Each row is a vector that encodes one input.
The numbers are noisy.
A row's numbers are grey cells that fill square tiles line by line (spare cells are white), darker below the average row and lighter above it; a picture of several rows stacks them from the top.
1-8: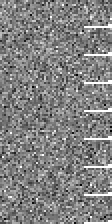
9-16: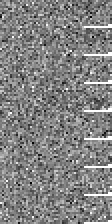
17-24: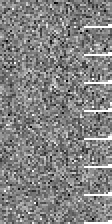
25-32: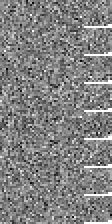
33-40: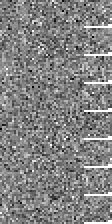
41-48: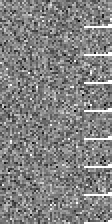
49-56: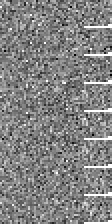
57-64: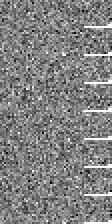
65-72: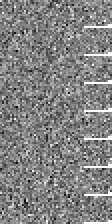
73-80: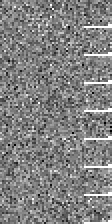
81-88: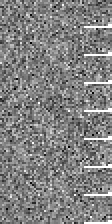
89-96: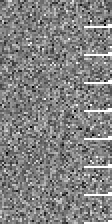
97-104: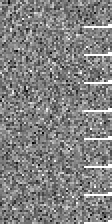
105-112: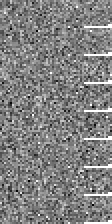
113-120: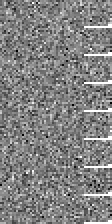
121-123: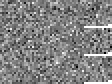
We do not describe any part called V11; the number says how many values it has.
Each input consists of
a node of an 8-node tree, together with either a point on a 9-point line, or a value of V11.
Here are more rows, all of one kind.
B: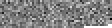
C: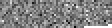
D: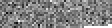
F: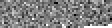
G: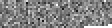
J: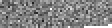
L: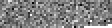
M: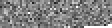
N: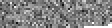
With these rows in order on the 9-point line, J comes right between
B and D.
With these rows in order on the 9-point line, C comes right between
B and L.
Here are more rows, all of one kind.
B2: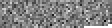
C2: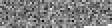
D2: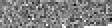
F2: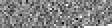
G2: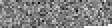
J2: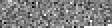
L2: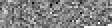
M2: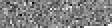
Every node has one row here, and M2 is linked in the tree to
B2, C2, F2 and L2.
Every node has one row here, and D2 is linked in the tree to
C2.
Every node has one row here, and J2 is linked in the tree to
B2.
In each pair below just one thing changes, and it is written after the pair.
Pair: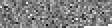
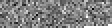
the value of V11
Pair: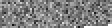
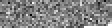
the value of V11
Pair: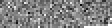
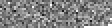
the node of the tree
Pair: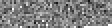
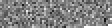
the node of the tree
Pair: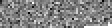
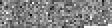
the node of the tree
